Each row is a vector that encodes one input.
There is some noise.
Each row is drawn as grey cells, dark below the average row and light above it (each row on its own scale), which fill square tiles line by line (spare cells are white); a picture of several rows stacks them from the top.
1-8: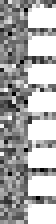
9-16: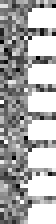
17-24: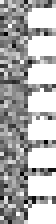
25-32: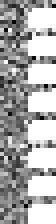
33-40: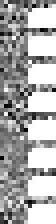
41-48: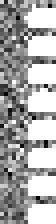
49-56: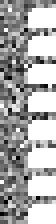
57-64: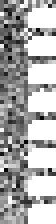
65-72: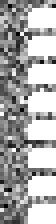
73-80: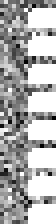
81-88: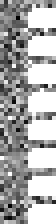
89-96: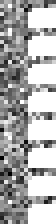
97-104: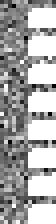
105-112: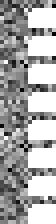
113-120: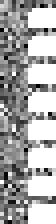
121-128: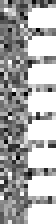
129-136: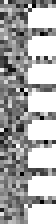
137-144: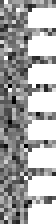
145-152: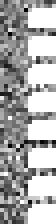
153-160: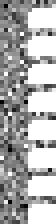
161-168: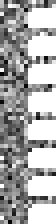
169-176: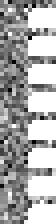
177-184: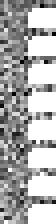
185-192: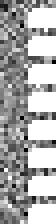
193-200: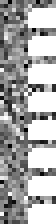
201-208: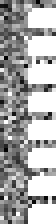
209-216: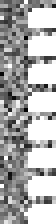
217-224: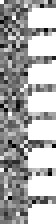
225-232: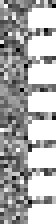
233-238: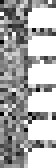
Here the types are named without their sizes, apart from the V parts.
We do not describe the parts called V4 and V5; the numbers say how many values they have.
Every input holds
a node of a tree, together with either a true/false value and a value of V4, or a value of V5.
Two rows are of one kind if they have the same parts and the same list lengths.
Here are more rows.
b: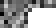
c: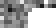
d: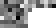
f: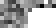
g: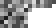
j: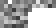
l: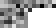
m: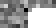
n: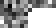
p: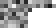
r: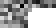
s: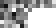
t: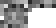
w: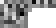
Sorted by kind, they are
b, c, d, f, l, m, n, r, t, w
g, j, p, s

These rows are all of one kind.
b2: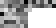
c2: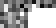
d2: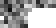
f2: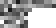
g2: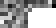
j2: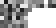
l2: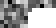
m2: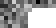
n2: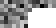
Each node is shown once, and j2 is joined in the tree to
l2.
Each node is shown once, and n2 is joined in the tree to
d2.
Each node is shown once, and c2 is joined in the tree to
m2.
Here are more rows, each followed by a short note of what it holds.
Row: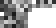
a node of a tree and a value of V5
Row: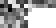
a node of a tree, a true/false value and a value of V4
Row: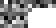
a node of a tree, a true/false value and a value of V4
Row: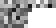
a node of a tree and a value of V5
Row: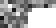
a node of a tree and a value of V5
